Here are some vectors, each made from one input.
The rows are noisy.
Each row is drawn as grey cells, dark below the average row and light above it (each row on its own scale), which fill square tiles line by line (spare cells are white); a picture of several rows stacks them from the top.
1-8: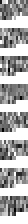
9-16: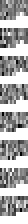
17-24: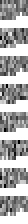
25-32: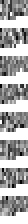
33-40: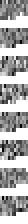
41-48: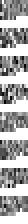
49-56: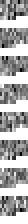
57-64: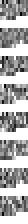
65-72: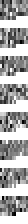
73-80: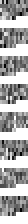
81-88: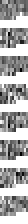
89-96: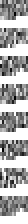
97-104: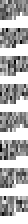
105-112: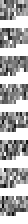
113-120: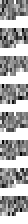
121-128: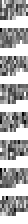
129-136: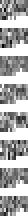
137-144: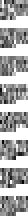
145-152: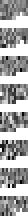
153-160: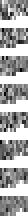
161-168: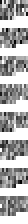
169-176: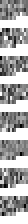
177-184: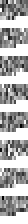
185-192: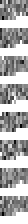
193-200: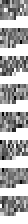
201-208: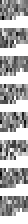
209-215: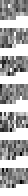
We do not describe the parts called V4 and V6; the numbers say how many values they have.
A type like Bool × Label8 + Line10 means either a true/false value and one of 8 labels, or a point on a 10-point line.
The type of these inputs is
List2(Line5) + (Tree8 + V6) × V4.
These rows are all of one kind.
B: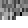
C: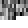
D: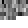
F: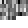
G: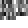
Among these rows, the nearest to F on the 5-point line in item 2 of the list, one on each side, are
D and G.
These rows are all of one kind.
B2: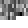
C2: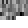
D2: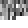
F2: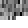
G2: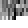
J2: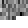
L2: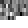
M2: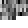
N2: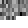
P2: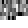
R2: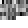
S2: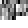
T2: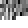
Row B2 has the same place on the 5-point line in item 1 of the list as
D2 and G2.
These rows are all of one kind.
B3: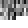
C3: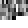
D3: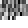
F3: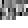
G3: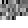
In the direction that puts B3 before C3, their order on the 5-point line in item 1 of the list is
B3, D3, G3, C3, F3.
